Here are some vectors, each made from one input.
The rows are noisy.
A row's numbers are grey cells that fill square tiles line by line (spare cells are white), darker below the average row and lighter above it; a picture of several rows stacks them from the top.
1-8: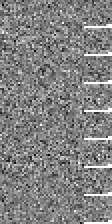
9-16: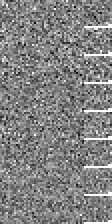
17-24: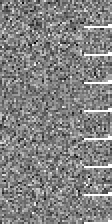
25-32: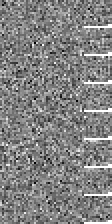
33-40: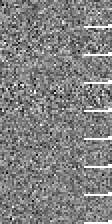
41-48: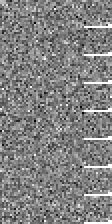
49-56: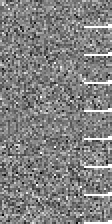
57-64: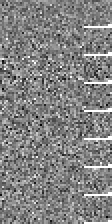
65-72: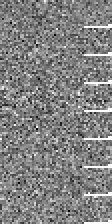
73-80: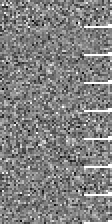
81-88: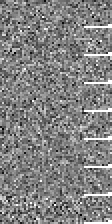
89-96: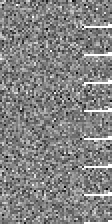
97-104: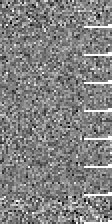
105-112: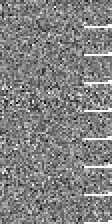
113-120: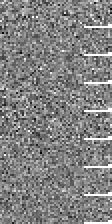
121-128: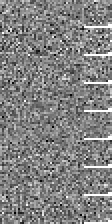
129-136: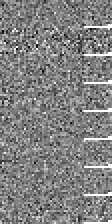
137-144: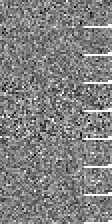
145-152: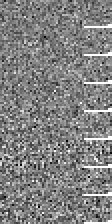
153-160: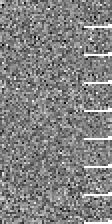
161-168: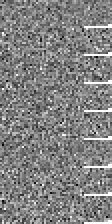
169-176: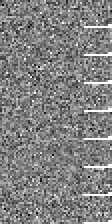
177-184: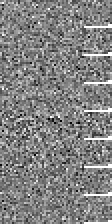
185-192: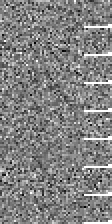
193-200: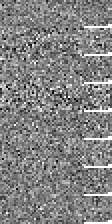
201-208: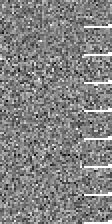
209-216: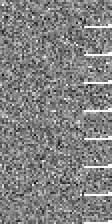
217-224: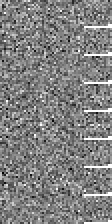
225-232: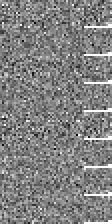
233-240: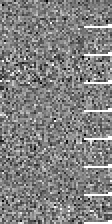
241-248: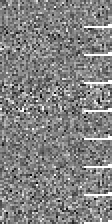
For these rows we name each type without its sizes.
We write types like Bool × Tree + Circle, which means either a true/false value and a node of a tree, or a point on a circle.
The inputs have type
(Bool × Bool × Bool + Unit) × Tree.
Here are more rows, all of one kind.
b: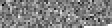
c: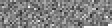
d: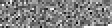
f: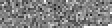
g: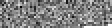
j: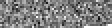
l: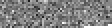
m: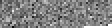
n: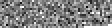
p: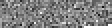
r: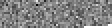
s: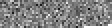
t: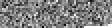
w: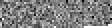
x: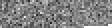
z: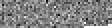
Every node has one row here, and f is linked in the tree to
d.
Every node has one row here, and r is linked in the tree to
j and t.
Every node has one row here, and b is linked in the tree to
p and z.
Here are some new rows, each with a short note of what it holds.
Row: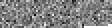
a node of a tree
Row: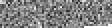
a node of a tree
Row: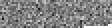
a node of a tree and three true/false values
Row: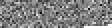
a node of a tree and three true/false values
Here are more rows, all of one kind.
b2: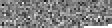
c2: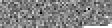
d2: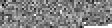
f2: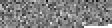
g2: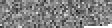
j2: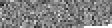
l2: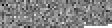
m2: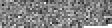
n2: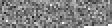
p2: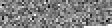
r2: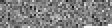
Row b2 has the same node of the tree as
d2, l2, m2 and p2.
